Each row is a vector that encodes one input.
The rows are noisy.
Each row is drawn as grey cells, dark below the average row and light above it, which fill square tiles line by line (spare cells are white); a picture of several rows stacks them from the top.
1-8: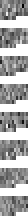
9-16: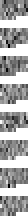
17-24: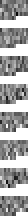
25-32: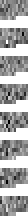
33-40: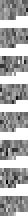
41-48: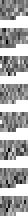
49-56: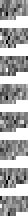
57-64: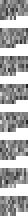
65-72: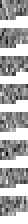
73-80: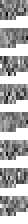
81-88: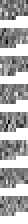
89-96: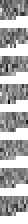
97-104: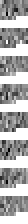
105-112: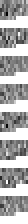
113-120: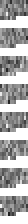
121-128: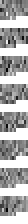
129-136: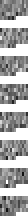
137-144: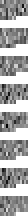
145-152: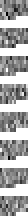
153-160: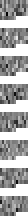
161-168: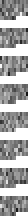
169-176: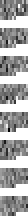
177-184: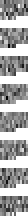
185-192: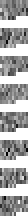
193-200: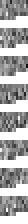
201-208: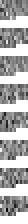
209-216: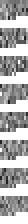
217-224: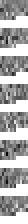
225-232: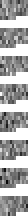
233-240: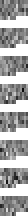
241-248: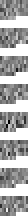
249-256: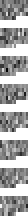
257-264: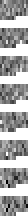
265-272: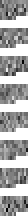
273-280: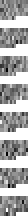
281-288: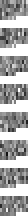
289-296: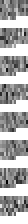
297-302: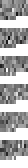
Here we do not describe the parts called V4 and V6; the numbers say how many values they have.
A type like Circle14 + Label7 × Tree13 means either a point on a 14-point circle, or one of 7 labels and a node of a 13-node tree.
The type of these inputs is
(Circle15 + V6) × (Line7 + V4).
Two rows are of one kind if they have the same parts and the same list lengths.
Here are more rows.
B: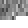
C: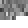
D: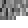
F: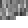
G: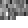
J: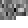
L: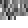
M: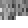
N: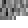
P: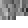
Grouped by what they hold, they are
B, C
D, N
F, G, M, P
J, L

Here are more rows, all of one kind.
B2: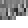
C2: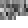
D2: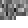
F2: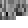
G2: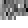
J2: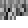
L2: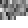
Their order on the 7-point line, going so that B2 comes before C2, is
J2, F2, B2, D2, L2, C2, G2.
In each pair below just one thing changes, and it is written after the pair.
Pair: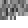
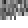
the value of V6
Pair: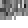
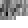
the value of V6
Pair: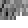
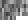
the value of V6
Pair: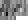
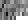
the value of V4
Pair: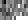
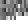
the value of V4
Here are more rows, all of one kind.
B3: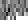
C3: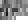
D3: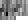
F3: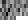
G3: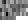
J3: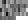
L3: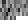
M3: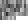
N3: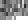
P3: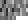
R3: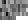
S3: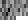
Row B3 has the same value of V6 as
F3, L3 and S3.
